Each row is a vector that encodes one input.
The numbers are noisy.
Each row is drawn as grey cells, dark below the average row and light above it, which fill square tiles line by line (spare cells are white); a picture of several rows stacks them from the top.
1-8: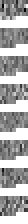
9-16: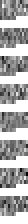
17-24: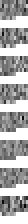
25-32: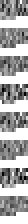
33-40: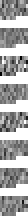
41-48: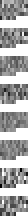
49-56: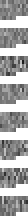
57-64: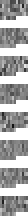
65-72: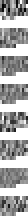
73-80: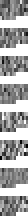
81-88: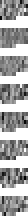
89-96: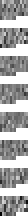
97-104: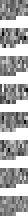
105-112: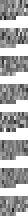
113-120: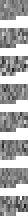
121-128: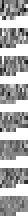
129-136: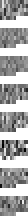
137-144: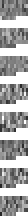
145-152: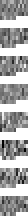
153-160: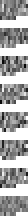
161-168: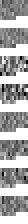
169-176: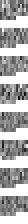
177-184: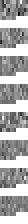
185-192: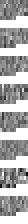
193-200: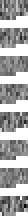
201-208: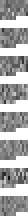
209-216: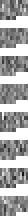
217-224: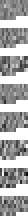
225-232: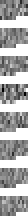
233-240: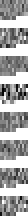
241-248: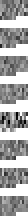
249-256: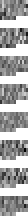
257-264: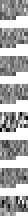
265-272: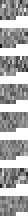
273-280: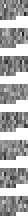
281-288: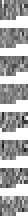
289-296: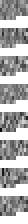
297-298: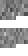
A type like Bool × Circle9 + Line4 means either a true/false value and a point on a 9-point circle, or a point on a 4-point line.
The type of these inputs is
Bool × (Tree19 + Unit) + Line12.
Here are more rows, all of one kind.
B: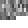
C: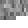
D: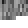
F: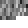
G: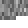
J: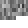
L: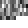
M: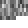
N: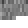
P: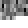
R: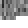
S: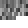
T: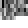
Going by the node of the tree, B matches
D, G and J.
